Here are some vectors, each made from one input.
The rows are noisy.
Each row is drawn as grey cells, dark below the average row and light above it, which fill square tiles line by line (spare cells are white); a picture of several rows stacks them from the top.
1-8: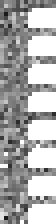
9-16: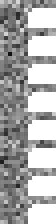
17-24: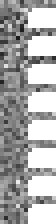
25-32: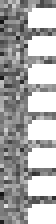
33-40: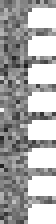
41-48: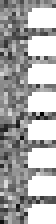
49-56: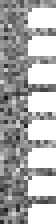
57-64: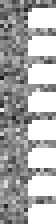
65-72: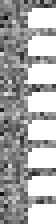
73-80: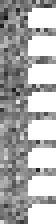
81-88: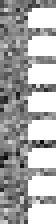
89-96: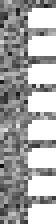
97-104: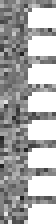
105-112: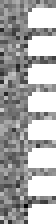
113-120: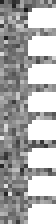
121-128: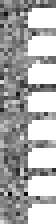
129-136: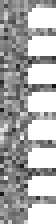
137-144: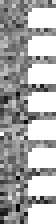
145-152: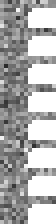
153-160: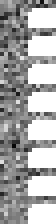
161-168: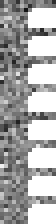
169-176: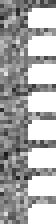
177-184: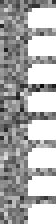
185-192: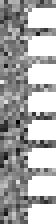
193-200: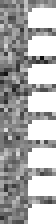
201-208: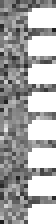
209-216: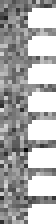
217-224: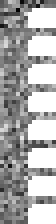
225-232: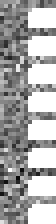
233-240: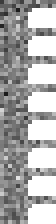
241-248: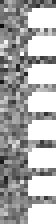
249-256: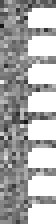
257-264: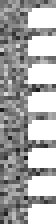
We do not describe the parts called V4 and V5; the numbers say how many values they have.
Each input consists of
a true/false value and a value of V5, together with either a point on an 8-point line, or a value of V4.
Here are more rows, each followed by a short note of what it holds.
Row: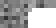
a point on an 8-point line, a true/false value and a value of V5
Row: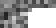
a true/false value, a value of V4 and a value of V5
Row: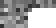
a true/false value, a value of V4 and a value of V5
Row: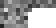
a true/false value, a value of V4 and a value of V5
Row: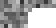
a point on an 8-point line, a true/false value and a value of V5
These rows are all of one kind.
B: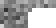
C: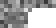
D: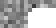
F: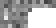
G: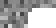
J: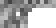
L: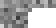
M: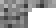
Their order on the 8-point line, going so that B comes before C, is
D, B, L, G, J, F, C, M.
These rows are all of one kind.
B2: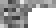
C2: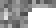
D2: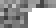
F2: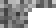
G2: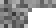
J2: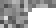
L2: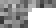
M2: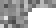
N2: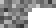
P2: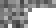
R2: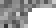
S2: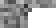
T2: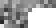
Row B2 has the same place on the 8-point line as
J2, M2 and T2.
